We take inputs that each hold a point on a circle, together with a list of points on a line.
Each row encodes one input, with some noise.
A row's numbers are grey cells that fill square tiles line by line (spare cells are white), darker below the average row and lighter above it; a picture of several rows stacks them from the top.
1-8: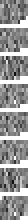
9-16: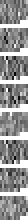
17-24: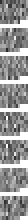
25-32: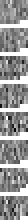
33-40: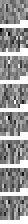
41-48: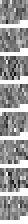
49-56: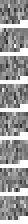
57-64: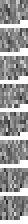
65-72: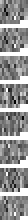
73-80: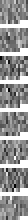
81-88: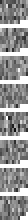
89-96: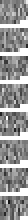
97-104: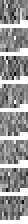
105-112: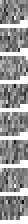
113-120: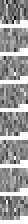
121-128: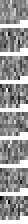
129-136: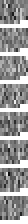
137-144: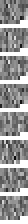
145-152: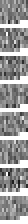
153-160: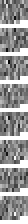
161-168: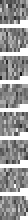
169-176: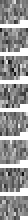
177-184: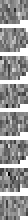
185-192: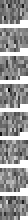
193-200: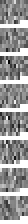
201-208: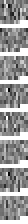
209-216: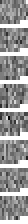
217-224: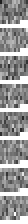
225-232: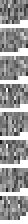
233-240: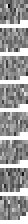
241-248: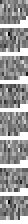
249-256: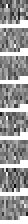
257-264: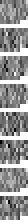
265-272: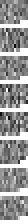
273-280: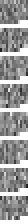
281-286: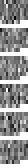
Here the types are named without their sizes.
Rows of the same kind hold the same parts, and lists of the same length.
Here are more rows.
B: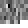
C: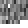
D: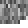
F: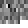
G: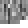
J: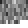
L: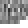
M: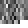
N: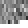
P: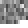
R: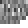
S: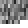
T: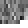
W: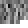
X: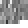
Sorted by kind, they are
B, F, M, W
C, D, G, J, L, R, S, T
N, P, X

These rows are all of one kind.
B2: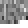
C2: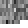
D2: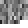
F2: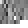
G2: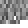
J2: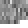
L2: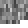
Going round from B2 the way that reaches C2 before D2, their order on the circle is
B2, L2, C2, J2, D2, F2, G2.
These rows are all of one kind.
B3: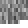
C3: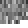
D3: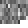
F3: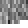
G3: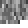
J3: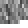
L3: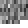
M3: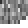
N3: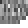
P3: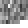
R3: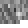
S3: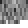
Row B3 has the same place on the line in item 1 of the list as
N3, R3 and S3.
